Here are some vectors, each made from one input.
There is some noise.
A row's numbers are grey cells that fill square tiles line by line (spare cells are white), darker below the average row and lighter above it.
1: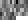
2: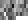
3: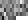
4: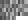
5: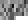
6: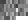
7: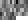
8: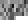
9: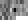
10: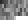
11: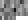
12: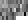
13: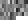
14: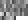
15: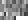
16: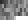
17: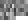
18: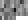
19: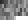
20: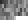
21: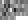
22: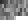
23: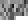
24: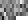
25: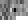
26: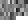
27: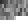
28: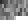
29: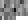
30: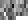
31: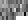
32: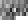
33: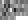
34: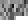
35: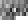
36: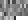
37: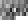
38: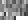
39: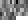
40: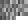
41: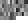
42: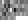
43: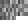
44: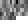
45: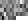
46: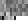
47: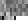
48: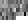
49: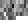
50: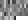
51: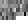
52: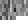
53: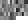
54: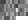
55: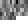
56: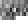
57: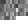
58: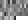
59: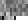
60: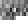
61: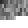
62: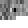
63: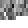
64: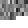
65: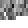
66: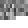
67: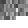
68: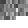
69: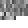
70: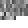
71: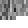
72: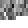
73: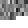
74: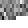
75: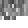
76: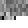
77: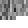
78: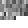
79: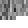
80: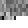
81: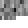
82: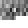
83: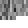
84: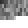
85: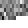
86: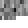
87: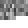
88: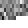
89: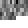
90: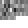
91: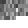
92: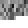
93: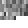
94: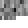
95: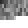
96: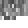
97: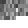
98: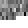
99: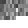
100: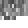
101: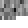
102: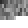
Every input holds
either a node of a 7-node tree, or a node of a 13-node tree.
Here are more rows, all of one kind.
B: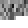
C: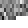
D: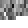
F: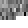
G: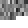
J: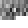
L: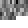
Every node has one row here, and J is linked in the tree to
B and F.
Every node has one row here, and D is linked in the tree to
B and C.
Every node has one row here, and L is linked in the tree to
G.
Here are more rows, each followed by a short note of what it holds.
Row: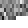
a node of a 7-node tree
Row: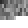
a node of a 13-node tree
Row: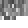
a node of a 13-node tree
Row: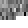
a node of a 7-node tree
